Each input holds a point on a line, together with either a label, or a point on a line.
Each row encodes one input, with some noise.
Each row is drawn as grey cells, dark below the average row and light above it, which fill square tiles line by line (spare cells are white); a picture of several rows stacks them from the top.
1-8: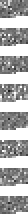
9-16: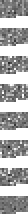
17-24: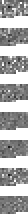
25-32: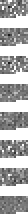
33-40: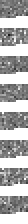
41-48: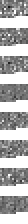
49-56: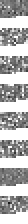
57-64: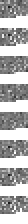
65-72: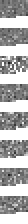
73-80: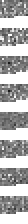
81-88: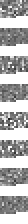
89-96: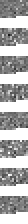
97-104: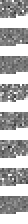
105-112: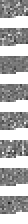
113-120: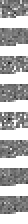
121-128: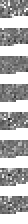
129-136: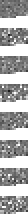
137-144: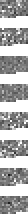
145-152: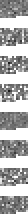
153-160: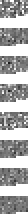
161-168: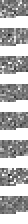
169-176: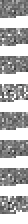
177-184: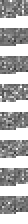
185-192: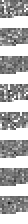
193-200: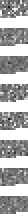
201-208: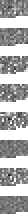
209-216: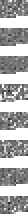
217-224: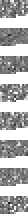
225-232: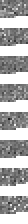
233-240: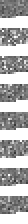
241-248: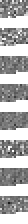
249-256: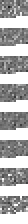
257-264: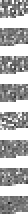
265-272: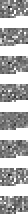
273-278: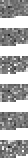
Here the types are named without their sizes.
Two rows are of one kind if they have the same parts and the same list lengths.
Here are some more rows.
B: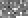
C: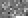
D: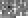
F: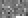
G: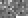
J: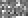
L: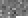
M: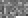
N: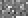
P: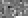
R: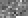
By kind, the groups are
B, C, D, F, J
G, L, M, N, P, R

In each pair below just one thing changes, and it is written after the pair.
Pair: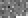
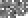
the place on the line
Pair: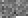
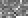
the label
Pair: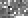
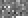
the label
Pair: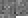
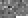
the label
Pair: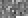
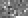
the place on the line
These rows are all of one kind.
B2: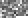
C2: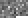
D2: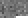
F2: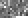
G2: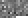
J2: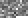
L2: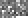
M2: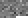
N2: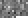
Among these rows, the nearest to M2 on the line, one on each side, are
F2 and G2.
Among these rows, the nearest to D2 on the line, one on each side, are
C2 and N2.
